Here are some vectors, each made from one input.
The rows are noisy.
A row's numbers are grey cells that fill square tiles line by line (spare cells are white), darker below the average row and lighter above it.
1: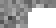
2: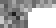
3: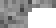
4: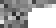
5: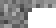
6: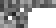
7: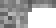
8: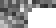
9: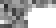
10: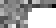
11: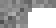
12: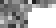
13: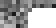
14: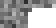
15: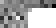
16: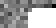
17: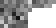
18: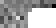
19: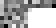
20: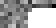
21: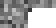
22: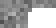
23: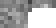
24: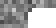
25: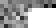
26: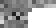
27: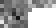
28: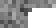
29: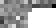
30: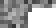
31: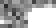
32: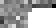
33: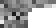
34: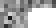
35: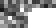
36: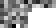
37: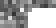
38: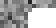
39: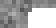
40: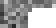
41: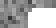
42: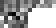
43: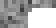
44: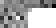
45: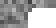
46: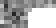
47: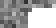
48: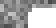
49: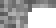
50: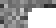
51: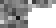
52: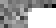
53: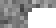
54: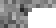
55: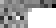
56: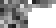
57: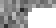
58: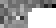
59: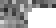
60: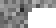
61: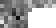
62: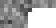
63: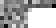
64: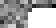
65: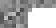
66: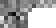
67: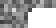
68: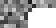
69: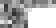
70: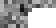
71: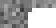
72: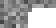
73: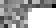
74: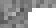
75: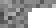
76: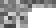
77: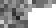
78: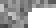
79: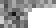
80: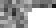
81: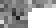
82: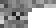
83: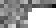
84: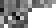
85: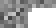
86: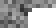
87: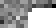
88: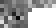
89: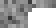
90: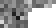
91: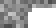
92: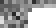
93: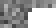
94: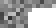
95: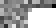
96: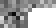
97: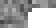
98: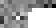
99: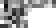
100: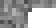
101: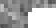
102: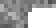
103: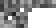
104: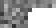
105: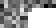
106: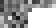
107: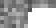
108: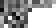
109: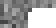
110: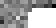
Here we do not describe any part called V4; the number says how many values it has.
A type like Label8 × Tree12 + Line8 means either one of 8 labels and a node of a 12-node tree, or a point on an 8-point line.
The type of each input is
Bool × (Tree10 + V4).
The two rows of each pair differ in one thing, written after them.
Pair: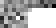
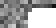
the value of V4
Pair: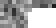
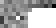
the true/false value
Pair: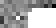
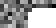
the value of V4
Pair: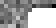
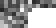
the true/false value
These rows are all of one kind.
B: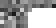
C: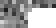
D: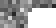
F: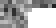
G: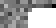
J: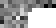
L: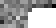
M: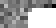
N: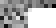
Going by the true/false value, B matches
C, D and F.
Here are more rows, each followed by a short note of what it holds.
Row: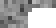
a node of a 10-node tree and a true/false value
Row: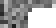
a node of a 10-node tree and a true/false value
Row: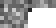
a node of a 10-node tree and a true/false value
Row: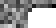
a true/false value and a value of V4
